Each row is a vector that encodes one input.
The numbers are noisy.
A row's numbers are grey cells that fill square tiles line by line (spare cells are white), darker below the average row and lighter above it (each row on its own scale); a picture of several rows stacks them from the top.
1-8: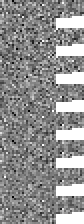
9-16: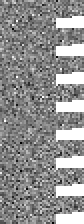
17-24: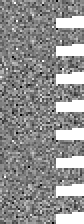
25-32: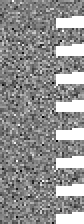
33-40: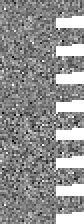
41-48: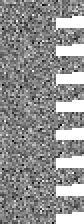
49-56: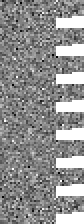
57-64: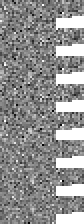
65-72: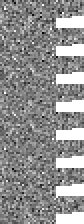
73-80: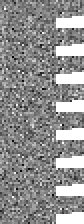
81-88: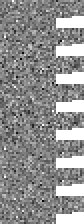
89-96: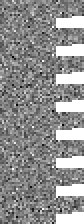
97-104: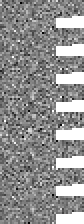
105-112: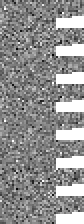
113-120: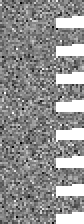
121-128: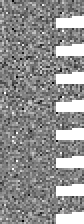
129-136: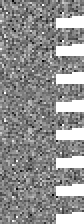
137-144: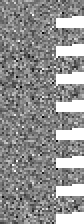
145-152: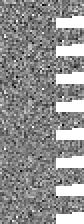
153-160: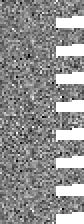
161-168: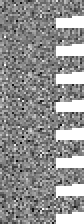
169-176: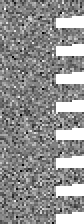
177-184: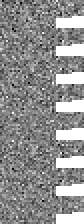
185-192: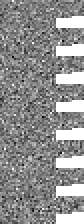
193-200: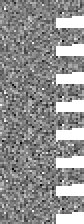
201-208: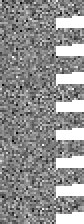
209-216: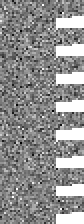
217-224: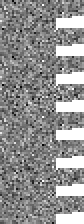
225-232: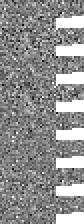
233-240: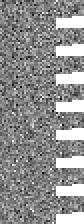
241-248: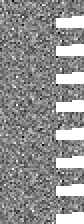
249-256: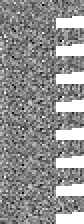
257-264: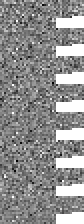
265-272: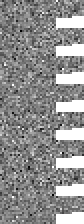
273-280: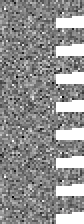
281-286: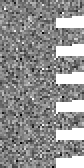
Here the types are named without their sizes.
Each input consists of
either a point on a circle and a true/false value, or a point on each of two lines.
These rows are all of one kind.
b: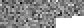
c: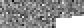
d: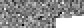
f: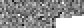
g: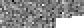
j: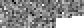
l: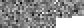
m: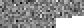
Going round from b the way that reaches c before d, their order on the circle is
b, l, j, g, m, c, f, d.
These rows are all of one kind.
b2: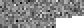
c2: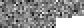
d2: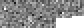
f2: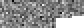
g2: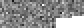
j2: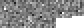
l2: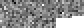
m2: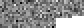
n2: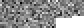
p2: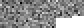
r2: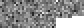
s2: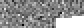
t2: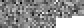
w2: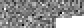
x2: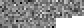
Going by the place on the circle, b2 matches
f2, g2, m2 and x2.
